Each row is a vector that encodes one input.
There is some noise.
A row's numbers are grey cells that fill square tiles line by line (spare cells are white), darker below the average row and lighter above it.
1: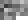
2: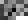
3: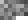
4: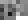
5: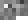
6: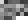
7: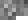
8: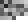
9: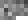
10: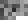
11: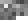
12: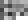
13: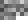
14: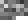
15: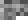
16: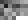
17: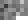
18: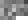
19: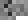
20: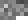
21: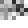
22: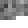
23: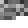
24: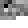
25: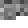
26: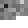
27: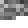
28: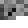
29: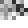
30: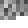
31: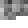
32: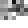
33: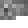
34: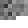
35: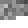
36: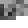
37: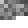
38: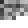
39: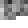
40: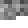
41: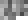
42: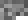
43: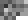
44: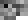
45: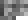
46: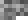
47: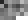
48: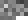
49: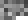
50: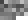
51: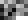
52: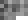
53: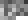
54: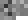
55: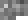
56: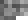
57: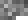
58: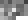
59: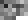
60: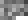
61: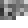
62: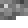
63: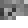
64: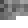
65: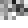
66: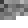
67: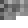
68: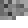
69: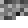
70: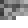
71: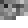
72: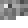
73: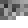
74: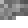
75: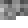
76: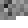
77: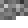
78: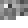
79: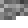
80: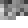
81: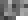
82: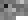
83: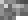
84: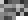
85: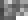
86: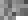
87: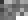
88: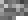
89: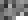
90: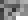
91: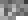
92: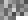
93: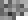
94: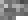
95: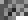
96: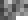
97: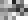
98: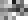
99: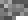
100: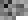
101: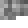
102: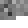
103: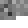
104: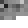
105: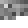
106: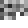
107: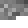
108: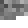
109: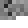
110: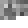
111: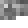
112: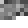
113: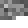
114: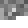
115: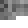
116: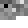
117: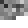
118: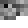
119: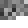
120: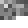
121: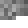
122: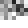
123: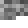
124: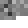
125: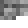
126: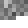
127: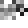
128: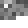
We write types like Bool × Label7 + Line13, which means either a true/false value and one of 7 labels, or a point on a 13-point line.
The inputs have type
Bool × Line4 × Line5 + Unit.
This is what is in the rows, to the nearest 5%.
About 5% of them hold a fixed value. The rest hold a point on a 4-point line, a point on a 5-point line and a true/false value.
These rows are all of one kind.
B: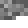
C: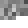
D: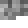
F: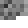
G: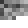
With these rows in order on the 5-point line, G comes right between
C and D.
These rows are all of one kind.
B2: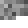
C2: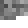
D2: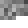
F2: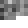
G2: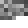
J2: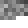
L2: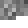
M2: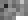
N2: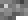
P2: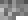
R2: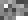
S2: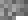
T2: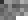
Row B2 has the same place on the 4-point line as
D2, G2, M2 and S2.
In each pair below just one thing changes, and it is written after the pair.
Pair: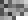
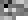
the place on the 4-point line
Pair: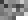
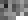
the place on the 4-point line
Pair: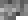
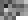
the true/false value
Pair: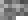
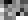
the place on the 5-point line
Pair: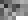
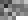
the place on the 5-point line
